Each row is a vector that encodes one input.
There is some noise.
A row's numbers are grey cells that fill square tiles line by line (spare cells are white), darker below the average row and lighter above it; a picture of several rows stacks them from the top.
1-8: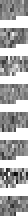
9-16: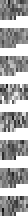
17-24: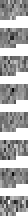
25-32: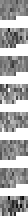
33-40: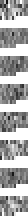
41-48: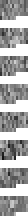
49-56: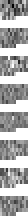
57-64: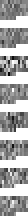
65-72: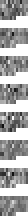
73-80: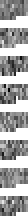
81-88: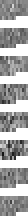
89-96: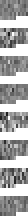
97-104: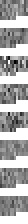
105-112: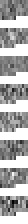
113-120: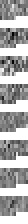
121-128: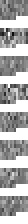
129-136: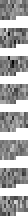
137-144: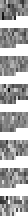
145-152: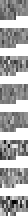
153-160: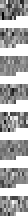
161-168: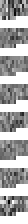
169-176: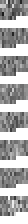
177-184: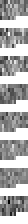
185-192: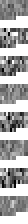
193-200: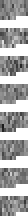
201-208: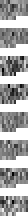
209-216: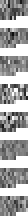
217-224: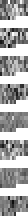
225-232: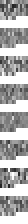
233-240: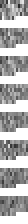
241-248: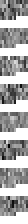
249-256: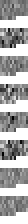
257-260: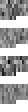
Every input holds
a list of up to two items, each a point on a 5-point line and a point on a 6-point line.
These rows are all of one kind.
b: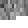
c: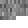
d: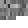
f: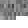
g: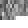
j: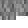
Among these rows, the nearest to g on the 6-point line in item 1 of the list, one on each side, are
b and c.
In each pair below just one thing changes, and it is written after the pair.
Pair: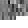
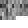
the place on the 6-point line in item 1 of the list
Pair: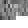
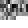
the place on the 6-point line in item 2 of the list
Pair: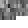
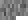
the place on the 6-point line in item 1 of the list
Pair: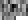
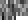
the place on the 5-point line in item 2 of the list
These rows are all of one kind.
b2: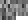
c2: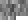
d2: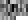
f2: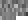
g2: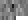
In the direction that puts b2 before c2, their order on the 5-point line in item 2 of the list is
b2, c2, g2, d2, f2.
